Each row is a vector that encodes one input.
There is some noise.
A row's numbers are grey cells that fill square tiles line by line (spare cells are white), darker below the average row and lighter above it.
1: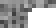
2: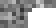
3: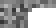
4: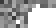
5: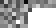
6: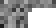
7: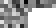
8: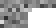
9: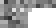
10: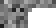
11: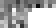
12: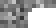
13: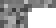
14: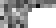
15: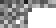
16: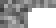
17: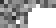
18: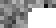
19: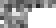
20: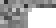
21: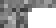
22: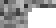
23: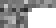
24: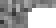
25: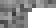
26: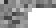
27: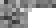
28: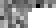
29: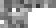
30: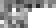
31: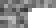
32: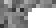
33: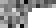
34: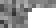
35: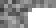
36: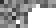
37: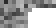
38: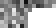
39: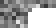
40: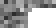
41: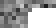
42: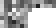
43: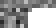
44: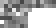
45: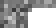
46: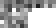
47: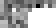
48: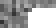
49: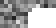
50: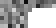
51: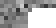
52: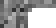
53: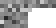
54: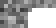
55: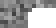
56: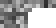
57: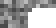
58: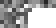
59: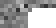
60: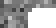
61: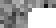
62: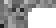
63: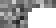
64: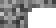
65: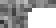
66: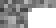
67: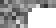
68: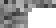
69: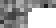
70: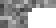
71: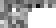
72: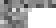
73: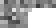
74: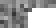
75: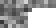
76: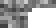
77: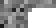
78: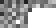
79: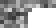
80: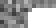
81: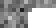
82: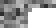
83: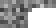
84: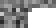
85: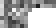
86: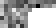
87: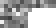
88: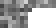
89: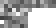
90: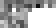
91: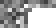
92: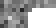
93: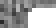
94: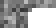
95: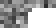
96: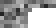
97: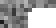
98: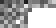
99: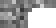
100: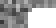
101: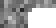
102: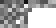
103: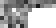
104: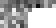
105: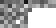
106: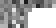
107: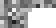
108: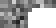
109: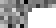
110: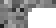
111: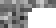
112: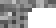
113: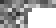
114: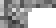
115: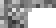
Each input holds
a point on an 11-point line, together with either a point on an 8-point line, or a point on an 11-point line.
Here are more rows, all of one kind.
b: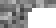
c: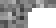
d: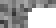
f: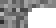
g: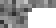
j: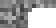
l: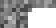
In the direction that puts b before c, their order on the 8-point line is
g, d, b, c, j, f, l.
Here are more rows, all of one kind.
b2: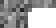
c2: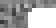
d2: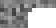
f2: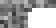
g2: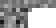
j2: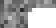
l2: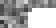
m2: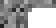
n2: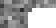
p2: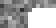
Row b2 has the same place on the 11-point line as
j2, n2 and p2.
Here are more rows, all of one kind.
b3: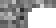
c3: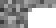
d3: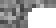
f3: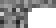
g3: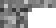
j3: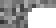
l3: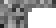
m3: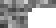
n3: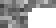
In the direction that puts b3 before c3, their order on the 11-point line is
b3, d3, j3, f3, c3, g3, n3, m3, l3.
